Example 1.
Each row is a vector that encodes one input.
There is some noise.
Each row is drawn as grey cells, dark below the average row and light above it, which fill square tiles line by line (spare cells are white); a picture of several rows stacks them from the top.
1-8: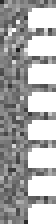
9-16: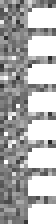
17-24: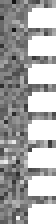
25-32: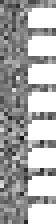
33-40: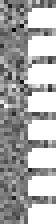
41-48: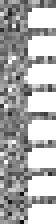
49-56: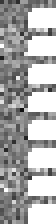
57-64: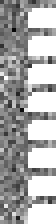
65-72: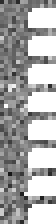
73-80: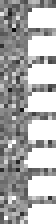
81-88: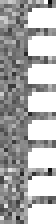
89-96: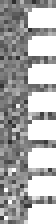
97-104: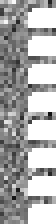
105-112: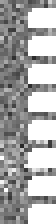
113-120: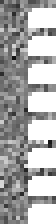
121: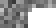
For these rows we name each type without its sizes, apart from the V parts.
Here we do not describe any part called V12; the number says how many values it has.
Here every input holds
either a point on a circle and a true/false value, or a value of V12.
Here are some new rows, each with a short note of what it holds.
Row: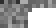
a value of V12
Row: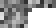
a point on a circle and a true/false value
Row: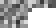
a point on a circle and a true/false value
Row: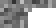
a value of V12
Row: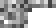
a point on a circle and a true/false value
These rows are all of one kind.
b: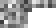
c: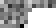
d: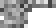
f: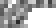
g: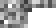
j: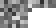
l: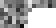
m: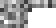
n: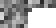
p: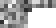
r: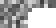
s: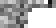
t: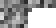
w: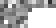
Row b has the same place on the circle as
g, n, p and t.
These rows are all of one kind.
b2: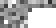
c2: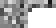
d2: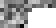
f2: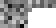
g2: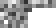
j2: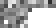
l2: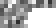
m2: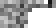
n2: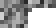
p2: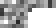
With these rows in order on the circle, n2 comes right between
d2 and g2.
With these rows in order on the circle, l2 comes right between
j2 and p2.
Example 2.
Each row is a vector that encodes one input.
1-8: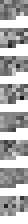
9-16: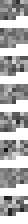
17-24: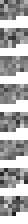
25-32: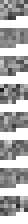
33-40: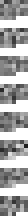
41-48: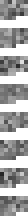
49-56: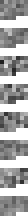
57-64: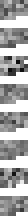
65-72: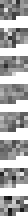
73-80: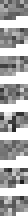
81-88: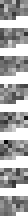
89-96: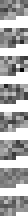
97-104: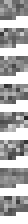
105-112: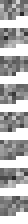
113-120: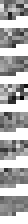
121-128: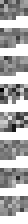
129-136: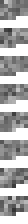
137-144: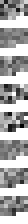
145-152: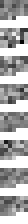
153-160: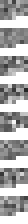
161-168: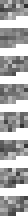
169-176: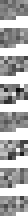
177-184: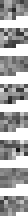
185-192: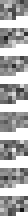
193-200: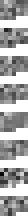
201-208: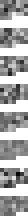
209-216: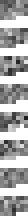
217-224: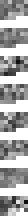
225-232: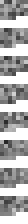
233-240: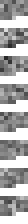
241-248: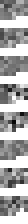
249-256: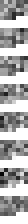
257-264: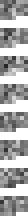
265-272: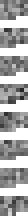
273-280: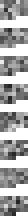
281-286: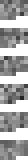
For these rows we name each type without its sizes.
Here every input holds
a point on a line, together with either a point on a circle and a true/false value, or a fixed value.
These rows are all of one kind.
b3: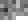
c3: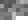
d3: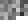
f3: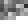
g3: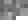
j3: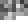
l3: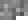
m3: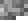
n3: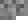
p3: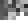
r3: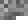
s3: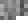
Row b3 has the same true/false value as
j3, m3 and s3.
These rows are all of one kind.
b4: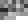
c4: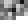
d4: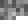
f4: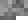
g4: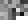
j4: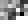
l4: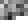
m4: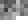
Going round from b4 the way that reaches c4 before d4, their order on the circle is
b4, j4, g4, m4, f4, l4, c4, d4.
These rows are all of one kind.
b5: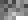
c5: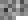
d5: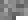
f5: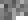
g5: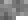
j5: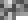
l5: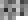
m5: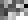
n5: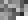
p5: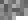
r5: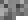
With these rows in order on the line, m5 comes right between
d5 and g5.
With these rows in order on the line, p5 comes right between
f5 and r5.
